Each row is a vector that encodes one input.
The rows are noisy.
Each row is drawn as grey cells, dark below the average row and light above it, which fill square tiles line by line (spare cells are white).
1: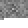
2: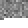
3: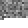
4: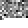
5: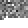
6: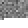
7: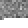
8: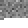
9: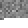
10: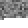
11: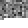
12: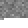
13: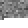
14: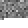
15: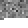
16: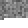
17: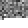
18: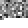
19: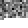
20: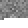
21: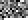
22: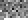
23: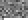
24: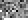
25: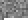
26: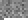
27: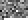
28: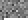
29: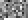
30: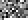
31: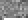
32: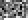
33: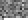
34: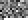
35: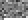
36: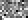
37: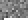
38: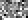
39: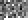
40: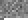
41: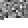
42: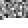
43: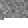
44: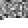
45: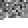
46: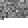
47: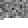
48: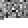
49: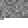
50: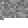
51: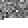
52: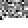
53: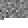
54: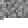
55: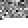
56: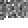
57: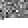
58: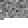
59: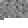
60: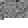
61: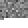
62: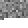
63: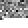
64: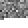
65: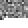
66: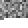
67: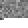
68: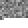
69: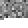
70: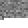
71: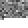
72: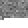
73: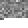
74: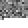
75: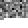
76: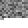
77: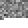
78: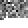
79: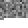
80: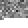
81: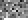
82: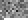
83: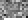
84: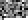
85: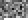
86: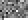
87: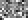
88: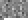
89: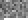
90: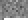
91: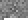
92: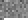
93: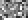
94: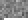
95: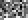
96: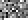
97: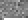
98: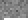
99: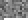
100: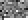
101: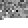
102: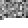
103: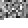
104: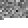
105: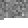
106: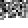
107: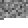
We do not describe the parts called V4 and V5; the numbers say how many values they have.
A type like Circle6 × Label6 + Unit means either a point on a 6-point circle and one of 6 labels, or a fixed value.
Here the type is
(Bool × Bool × Bool × Bool × Bool × V5 + Unit) × Line3 × Line3 × V4.
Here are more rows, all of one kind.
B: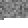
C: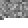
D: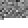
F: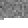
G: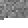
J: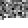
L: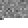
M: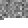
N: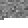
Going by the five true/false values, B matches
G and N.
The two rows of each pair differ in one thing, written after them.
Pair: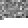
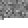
the value of V4
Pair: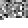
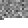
one of the five true/false values
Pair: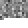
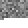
the value of V5
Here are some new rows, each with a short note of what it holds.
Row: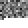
a point on each of two 3-point lines and a value of V4
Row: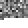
a point on each of two 3-point lines and a value of V4
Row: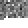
a point on each of two 3-point lines and a value of V4
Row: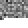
a point on each of two 3-point lines and a value of V4
